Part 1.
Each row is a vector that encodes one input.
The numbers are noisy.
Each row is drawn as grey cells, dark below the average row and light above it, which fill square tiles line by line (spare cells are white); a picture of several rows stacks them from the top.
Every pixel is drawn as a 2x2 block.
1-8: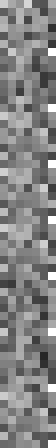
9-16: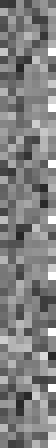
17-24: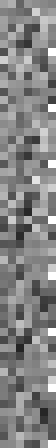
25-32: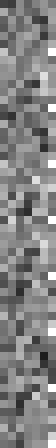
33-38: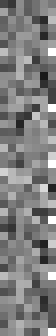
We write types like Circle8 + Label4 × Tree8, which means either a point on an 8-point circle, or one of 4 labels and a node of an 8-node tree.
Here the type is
Circle5.
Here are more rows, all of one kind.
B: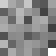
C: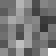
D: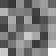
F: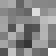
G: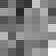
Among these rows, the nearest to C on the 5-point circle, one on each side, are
B and D.
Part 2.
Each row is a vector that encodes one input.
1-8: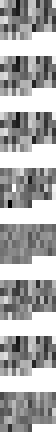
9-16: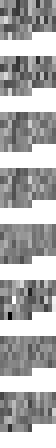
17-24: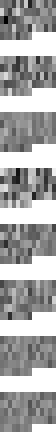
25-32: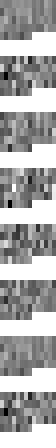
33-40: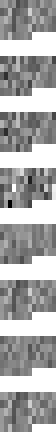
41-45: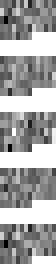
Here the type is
Tree9.
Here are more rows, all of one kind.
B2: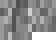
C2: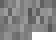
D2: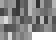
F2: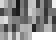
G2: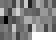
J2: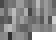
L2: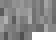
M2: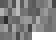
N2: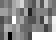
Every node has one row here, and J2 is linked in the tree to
C2 and N2.
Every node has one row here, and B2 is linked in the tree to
D2 and L2.
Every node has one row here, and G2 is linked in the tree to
M2.
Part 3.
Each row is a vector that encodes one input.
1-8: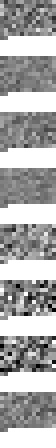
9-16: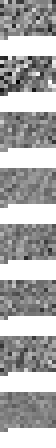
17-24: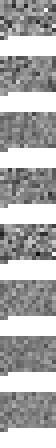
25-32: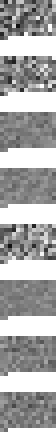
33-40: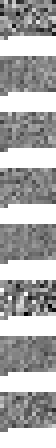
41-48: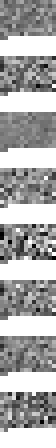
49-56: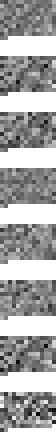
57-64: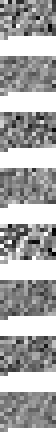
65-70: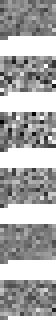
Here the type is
Line8.
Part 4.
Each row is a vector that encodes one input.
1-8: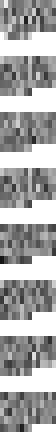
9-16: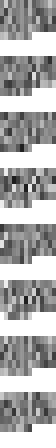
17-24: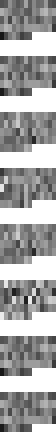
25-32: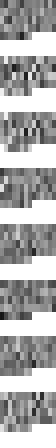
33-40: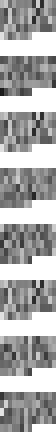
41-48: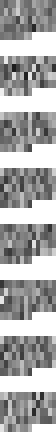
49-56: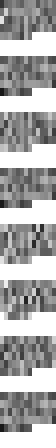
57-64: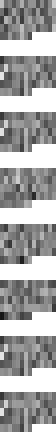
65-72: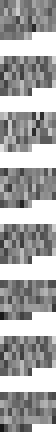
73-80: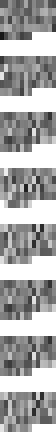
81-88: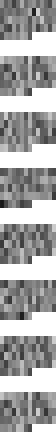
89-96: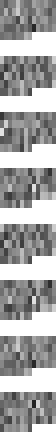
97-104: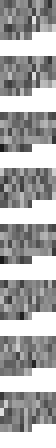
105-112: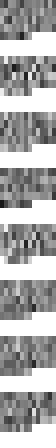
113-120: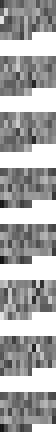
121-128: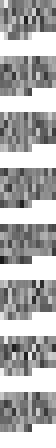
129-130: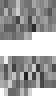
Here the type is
Line12.
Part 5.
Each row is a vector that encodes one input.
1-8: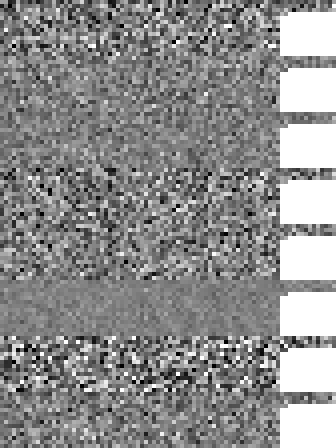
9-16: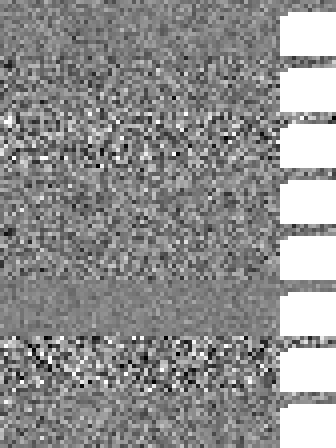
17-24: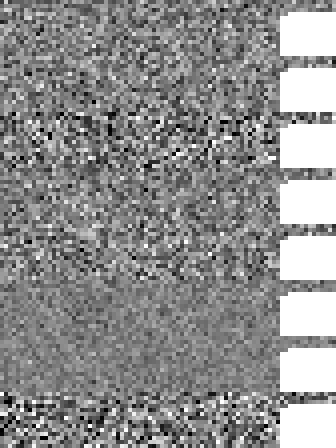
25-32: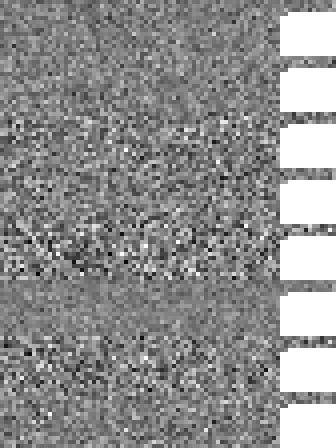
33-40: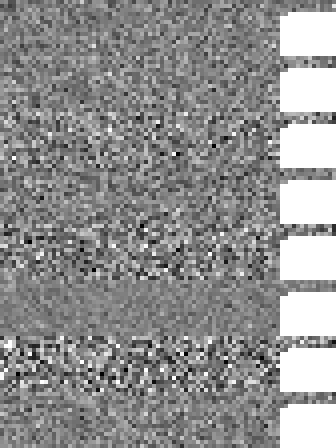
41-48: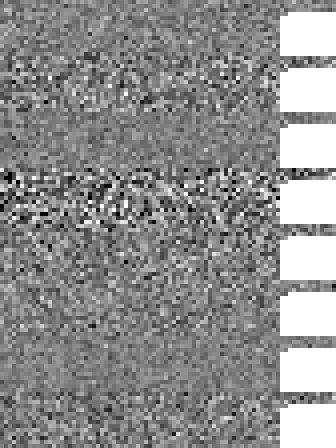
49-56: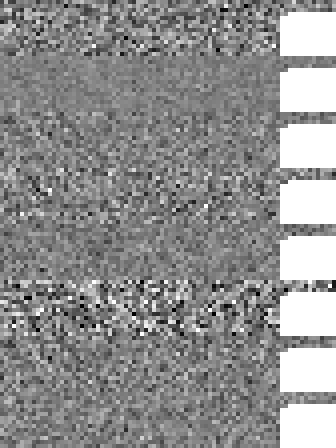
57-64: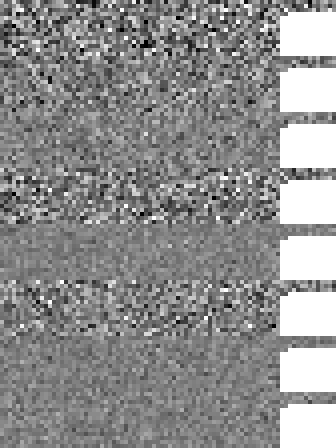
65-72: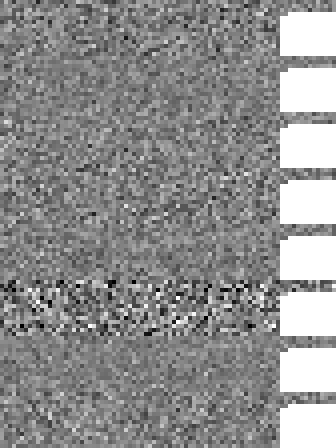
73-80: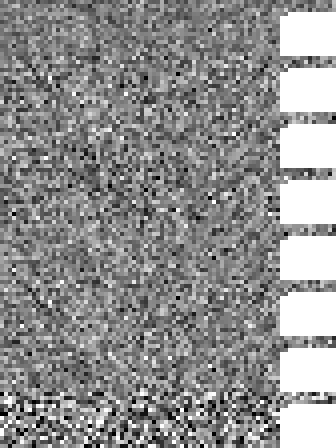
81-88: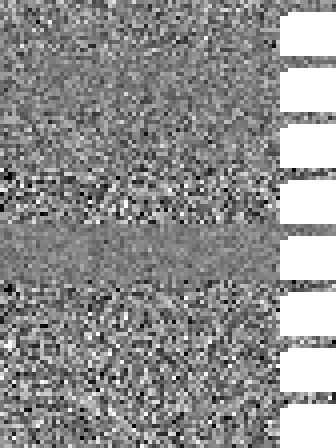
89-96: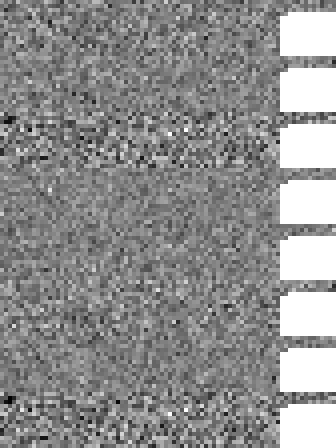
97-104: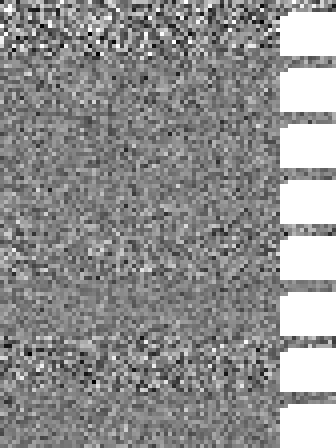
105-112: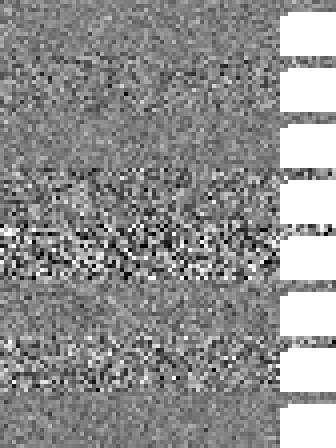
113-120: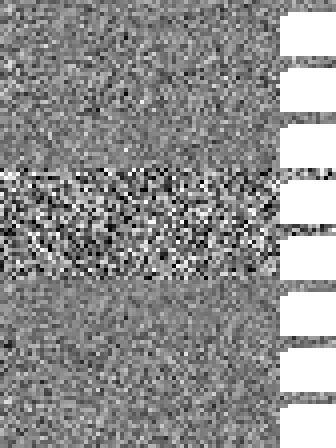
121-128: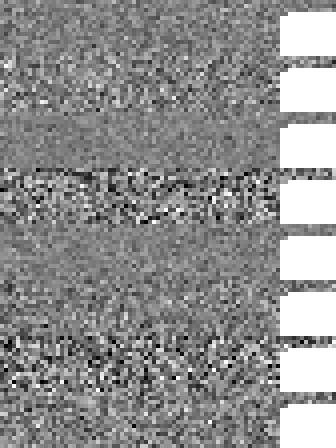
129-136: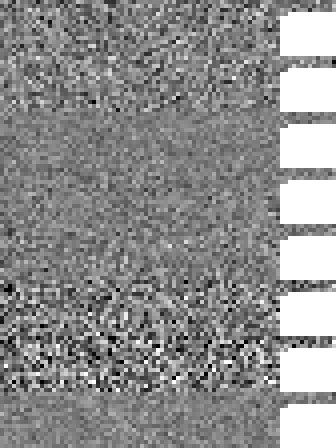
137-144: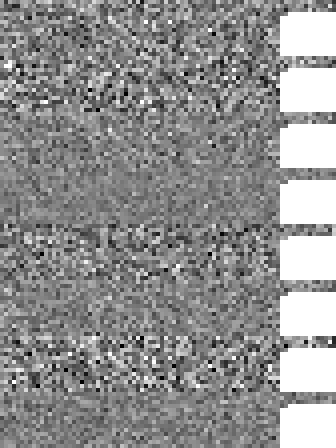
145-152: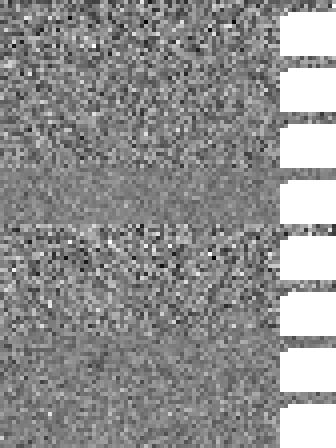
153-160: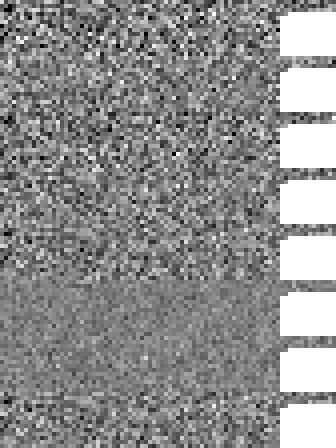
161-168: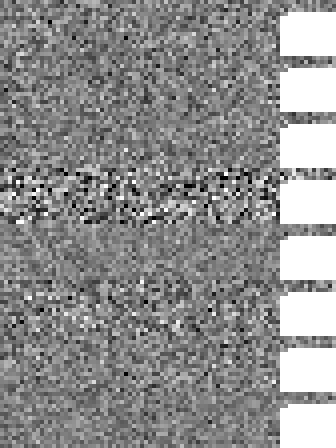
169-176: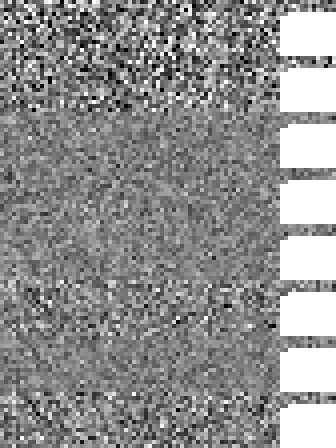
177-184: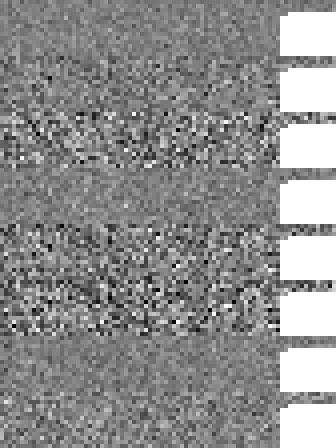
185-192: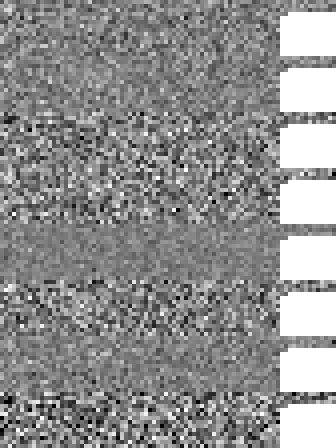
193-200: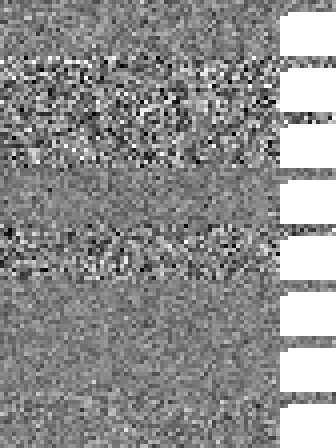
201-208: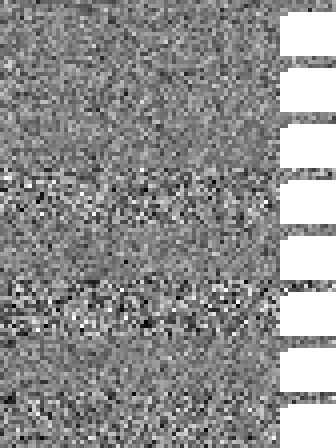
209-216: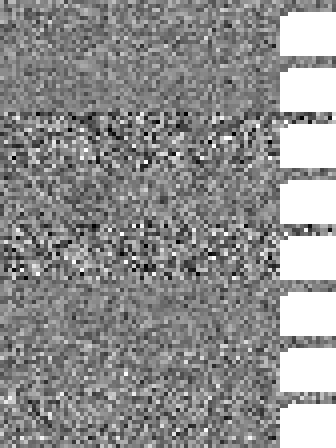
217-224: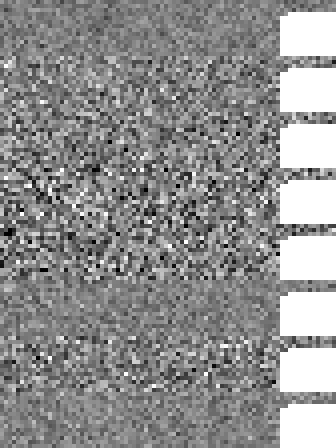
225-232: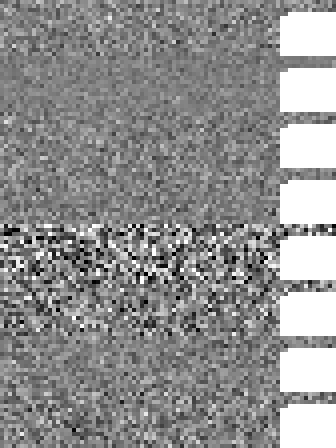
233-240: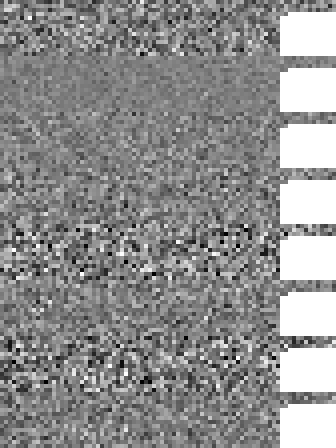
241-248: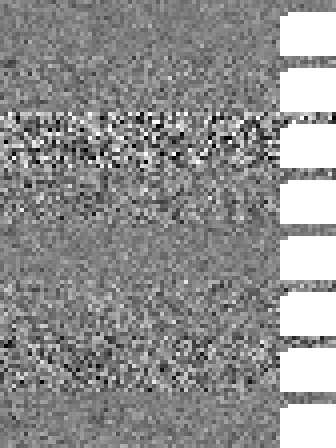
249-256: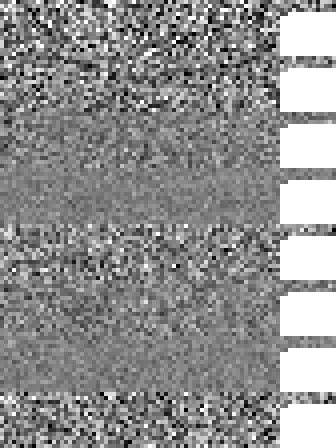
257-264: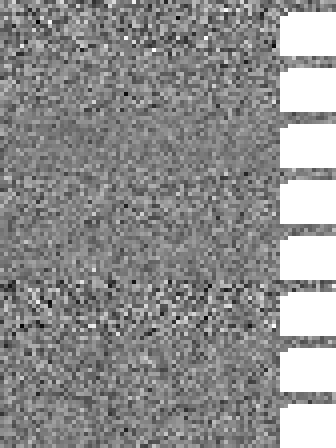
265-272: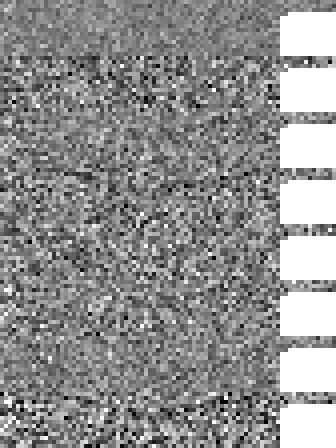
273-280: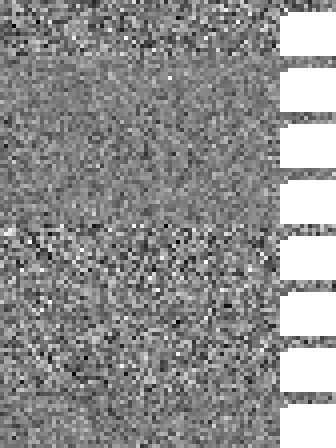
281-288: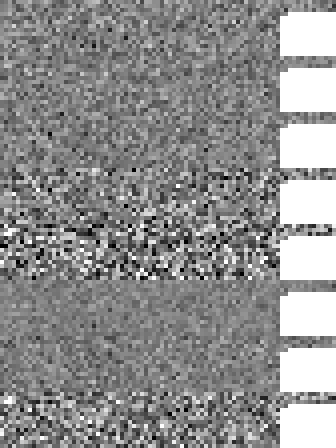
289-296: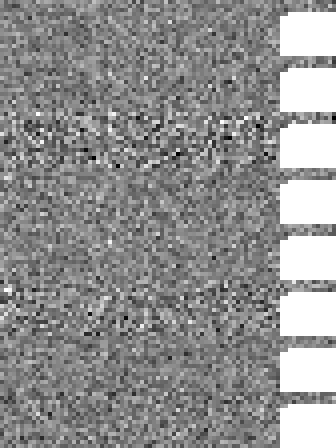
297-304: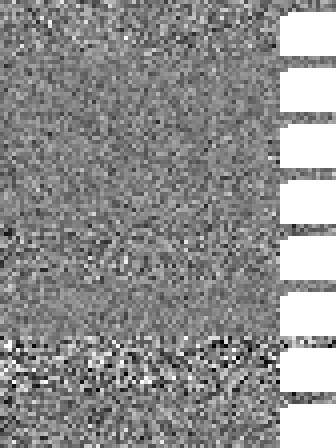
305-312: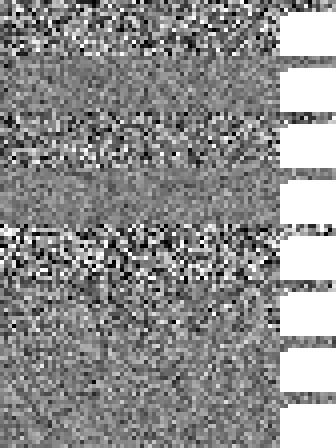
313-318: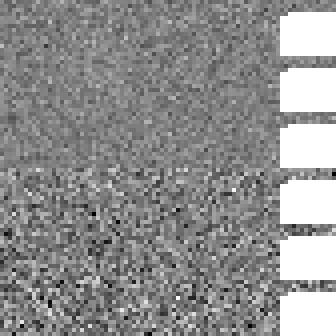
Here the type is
Tree12 + Unit.
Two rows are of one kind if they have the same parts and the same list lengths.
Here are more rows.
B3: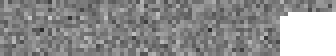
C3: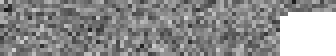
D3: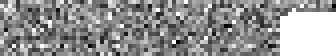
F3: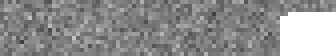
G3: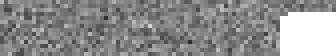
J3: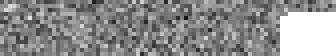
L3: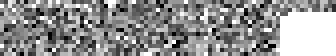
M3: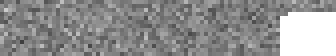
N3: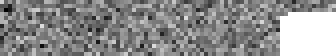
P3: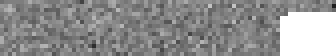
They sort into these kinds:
B3, C3, D3, F3, G3, J3, M3, N3, P3
L3

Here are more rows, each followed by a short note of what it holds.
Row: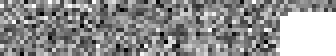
a fixed value
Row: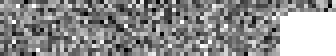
a fixed value
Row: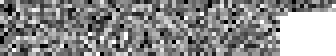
a node of a 12-node tree
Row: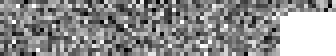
a fixed value
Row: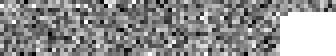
a fixed value
